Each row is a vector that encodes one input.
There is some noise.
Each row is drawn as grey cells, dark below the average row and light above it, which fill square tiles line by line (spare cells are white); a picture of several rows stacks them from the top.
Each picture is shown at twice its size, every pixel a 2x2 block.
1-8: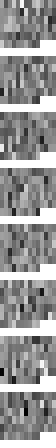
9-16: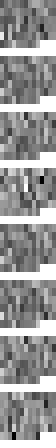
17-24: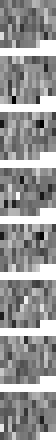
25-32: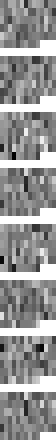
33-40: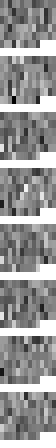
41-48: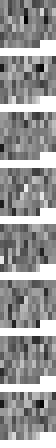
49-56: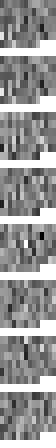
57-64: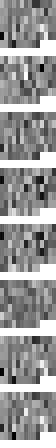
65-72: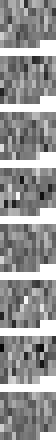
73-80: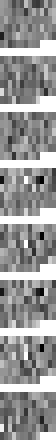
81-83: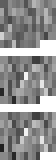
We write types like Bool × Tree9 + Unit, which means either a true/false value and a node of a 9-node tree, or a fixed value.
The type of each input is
(Label4 + Line4) × Line4.
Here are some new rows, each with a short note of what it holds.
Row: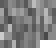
one of 4 labels and a point on a 4-point line
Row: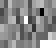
one of 4 labels and a point on a 4-point line
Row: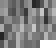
a point on each of two 4-point lines
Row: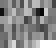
one of 4 labels and a point on a 4-point line
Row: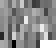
a point on each of two 4-point lines
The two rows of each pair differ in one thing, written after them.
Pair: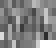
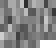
the place on the 4-point line
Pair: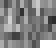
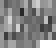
the place on the 4-point line
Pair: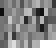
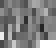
the label
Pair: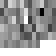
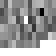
the place on the 4-point line
